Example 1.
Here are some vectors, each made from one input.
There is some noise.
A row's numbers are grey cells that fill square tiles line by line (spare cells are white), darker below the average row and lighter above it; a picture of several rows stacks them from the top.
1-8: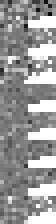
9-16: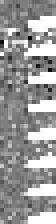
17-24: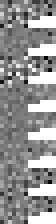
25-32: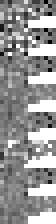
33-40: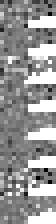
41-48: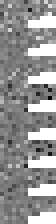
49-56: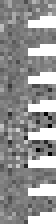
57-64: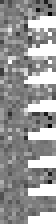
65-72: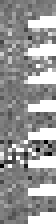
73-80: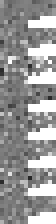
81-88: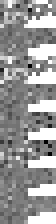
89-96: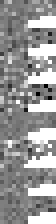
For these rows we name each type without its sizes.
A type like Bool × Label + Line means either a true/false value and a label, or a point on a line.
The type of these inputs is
Bool × Bool × Bool × Bool × Line.
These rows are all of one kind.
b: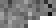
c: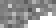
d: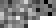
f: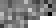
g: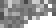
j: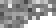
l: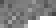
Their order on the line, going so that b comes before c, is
l, d, b, c, j, f, g.
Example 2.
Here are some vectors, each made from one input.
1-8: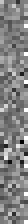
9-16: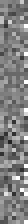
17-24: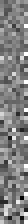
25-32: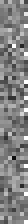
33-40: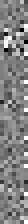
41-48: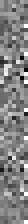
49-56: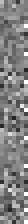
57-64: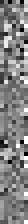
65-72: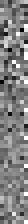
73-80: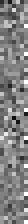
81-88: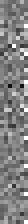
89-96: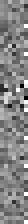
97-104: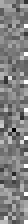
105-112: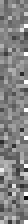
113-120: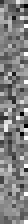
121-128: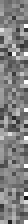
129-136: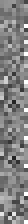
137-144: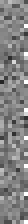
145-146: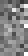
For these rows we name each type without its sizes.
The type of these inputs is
List(Line).
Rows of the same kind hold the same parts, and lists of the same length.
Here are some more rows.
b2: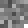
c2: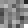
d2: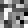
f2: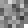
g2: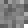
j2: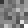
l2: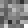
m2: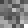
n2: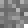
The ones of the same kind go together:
b2, g2, n2
c2, f2, j2, l2, m2
d2

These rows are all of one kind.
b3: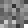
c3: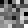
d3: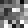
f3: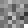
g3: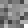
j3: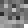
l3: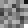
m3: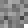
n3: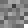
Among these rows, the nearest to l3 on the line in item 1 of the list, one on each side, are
g3 and m3.
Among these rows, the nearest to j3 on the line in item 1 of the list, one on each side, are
c3 and d3.
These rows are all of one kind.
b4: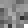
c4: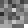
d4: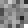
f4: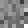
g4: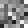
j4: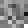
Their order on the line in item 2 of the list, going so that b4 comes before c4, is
b4, d4, j4, c4, g4, f4.
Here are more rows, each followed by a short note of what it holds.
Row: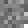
a list of one item
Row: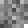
a list of one item
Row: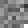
a list of one item
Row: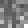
a list of one item
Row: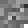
a list of one item
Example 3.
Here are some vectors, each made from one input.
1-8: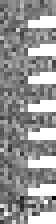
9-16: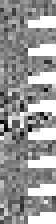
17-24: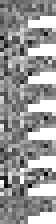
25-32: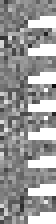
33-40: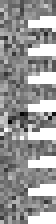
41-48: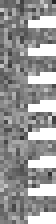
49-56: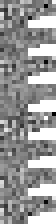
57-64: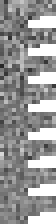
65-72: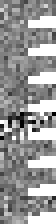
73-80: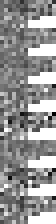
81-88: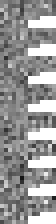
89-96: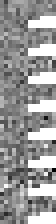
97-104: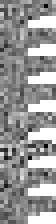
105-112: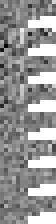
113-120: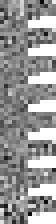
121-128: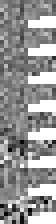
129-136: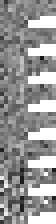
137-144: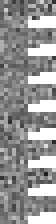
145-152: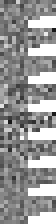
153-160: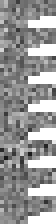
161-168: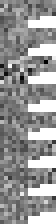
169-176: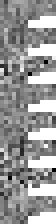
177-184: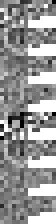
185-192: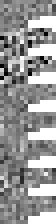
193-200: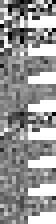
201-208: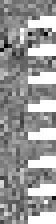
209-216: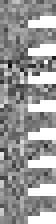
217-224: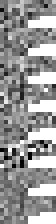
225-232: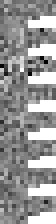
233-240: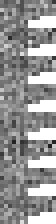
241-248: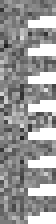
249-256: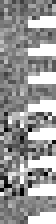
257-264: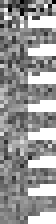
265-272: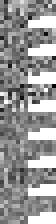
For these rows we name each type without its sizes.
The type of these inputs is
Line × (Tree + Unit).
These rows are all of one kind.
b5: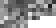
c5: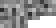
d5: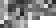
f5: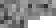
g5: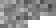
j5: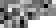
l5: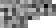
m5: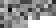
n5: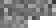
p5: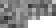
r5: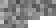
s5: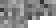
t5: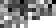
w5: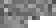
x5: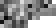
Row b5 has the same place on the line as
f5, j5, t5 and x5.
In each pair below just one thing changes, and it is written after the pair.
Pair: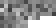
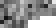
the place on the line
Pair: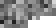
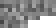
the place on the line
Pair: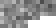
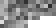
the place on the line
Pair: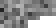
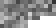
the node of the tree
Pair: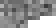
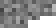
the node of the tree
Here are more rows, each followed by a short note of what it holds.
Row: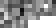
a point on a line
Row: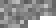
a point on a line
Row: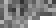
a point on a line and a node of a tree
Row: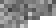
a point on a line and a node of a tree
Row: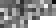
a point on a line
